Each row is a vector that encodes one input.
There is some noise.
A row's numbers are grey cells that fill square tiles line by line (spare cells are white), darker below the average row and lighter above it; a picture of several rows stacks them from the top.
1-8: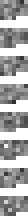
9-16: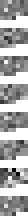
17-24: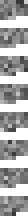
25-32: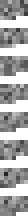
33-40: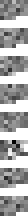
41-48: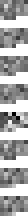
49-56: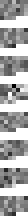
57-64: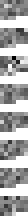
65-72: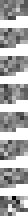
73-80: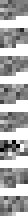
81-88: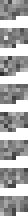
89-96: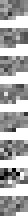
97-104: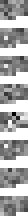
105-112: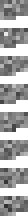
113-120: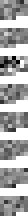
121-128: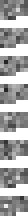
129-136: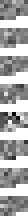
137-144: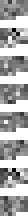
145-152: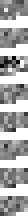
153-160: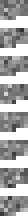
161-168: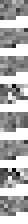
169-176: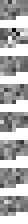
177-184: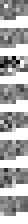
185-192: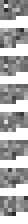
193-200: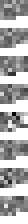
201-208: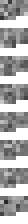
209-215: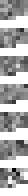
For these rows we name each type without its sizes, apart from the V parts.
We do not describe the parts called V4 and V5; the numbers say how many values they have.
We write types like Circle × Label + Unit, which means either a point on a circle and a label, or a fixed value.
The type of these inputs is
(Bool × Bool × Bool + Line) × V5 + V4.
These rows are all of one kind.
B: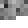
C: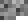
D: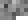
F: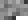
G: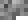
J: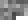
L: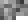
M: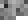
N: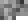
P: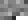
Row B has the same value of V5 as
C and M.
